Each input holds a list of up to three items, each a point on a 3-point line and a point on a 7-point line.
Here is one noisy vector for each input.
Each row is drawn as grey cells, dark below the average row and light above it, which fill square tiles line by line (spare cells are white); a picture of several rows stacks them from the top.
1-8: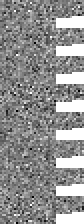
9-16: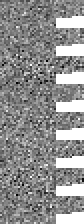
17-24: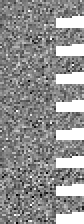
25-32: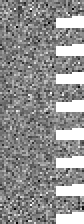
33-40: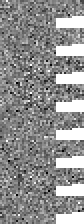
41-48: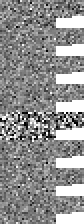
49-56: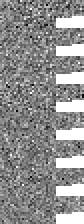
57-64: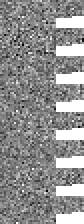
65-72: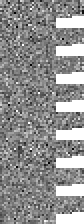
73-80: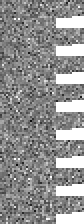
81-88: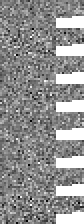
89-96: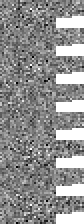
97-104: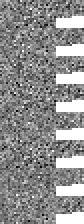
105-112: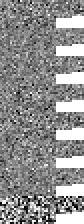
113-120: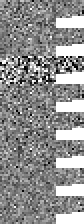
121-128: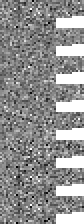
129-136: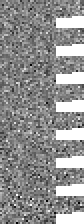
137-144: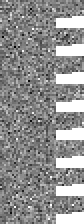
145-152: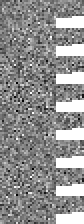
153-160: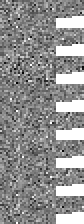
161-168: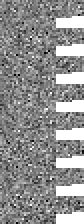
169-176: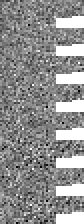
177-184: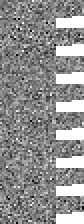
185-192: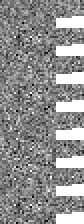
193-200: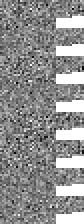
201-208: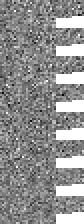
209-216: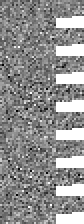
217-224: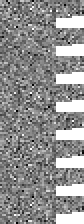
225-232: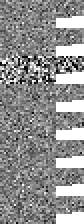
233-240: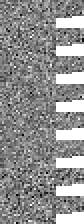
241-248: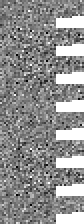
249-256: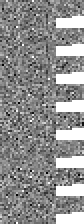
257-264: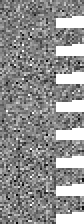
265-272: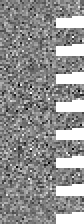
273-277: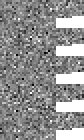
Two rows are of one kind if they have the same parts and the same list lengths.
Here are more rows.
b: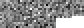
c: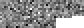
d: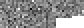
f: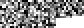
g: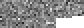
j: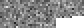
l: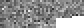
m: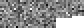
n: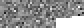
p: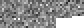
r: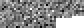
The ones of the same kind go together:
b, c, m, r
d, g, j, n, p
f
l

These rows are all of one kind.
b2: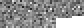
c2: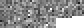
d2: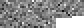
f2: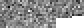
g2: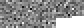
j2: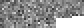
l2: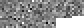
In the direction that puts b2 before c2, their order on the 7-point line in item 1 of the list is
d2, g2, b2, f2, j2, l2, c2.
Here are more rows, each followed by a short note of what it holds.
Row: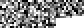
the empty list
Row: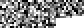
the empty list
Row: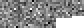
a list of one item
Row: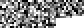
the empty list
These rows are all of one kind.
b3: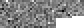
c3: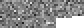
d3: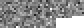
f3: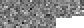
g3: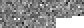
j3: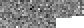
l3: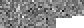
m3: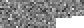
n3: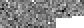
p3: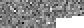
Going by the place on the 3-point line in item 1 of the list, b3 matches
l3, m3 and n3.
